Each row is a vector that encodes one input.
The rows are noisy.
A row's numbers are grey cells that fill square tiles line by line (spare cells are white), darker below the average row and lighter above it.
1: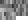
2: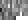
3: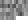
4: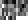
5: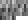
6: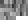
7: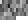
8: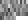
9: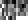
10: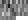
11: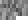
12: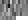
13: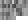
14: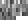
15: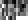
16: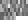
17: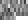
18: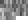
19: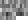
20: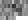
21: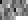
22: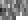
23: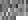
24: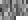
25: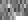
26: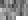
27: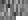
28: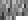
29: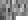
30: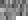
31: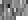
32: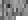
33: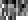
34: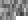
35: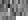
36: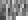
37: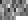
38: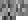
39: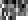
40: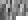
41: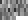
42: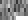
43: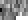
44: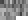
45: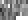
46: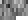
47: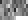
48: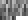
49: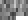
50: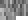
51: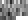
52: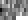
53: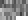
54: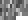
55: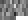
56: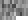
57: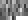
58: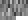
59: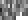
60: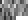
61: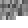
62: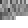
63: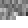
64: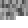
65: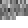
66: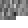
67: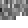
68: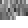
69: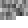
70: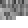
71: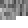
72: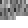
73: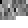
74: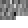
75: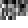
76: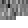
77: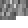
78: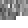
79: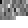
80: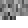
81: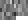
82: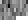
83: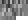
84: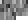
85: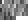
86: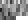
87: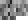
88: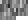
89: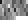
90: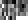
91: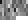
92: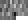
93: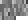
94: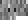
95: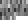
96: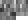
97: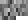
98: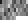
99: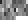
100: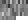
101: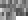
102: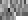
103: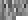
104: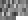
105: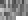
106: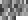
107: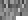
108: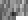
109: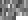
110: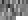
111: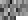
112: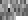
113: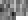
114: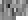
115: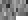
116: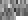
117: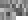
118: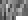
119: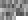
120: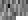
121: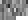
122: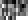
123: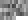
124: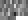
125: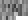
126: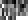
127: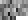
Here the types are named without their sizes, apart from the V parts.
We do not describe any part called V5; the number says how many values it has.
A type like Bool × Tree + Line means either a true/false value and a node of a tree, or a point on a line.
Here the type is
List(Bool × V5).
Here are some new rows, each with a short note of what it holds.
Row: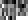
the empty list
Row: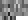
a list of one item
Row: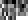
the empty list
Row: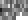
a list of two items
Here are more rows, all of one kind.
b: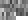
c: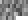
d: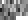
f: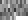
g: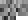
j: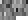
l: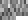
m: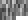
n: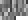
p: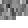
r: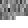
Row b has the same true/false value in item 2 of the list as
f, j, l and n.
